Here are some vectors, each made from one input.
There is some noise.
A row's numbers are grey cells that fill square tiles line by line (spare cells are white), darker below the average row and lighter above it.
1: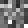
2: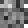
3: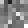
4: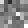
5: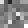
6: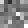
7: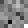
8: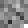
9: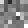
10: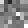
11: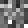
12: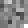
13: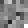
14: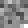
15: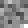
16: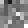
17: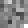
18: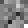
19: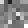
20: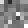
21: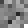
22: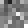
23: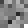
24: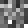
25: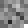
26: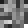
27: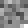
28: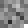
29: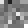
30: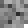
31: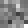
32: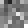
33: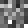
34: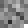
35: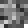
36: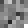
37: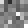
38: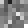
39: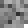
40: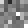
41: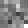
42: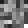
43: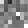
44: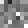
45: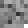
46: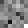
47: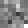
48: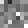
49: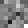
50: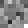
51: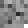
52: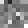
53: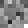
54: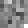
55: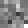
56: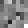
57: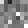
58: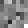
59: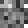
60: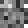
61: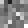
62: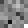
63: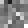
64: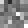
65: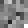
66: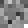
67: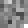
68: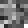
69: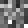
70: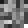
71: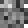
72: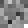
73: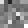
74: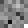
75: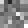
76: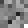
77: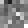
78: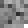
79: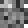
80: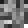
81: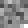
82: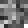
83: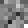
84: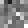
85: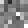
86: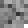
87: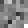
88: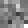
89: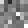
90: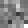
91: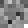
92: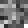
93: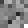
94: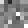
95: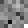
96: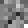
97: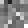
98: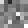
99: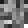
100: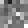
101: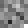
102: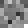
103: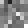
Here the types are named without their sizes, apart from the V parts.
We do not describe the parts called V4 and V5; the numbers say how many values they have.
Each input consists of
either a point on a circle, or a true/false value and a value of V5, or a value of V4.
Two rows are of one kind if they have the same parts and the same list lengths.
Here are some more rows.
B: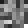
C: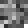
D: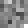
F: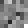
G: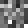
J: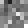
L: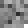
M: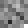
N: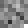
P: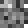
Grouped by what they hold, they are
B, C, G, P
D, F, L, M, N
J

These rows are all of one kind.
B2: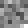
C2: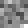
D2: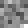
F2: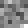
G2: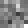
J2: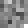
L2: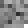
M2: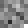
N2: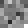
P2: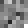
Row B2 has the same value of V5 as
C2, D2, F2 and N2.
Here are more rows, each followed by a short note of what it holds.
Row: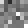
a point on a circle
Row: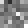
a point on a circle
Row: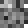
a value of V4
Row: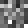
a value of V4
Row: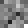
a true/false value and a value of V5
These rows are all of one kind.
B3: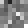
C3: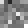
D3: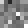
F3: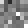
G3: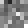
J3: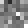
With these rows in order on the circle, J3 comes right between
F3 and G3.
